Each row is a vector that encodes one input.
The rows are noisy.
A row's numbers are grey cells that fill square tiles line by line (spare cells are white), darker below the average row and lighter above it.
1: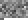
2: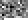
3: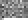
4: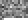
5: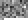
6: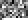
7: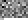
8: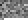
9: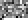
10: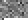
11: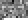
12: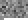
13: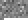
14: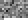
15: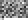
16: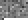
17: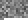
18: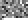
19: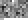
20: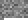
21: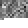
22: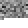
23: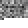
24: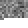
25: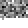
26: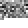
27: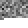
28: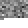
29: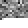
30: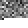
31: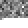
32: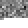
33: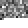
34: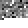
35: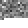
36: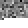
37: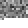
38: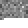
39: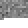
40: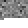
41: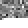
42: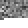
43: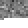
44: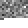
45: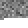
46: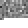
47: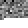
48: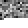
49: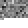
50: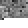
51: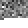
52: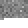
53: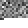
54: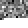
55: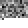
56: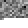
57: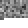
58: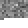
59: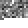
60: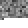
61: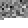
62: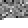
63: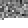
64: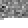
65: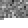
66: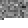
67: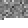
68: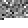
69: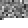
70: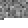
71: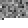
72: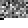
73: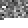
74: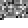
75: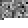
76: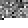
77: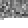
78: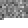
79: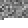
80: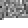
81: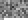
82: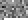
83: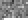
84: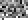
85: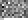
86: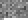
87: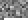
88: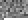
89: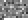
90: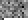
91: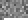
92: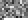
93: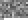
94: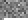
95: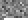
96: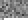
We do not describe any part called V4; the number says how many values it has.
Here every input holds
a true/false value, together with either a point on a 5-point line, or a value of V4.
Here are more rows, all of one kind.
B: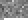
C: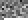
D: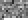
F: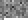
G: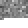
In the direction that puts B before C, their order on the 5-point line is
B, G, C, D, F.
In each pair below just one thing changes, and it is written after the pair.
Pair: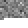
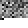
the true/false value
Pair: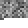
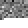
the value of V4
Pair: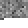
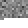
the true/false value
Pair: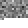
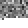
the value of V4
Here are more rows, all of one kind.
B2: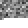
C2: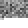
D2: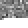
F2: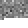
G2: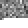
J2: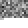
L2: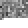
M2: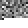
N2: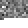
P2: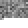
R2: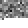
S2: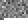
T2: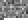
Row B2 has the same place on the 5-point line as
D2, N2 and T2.
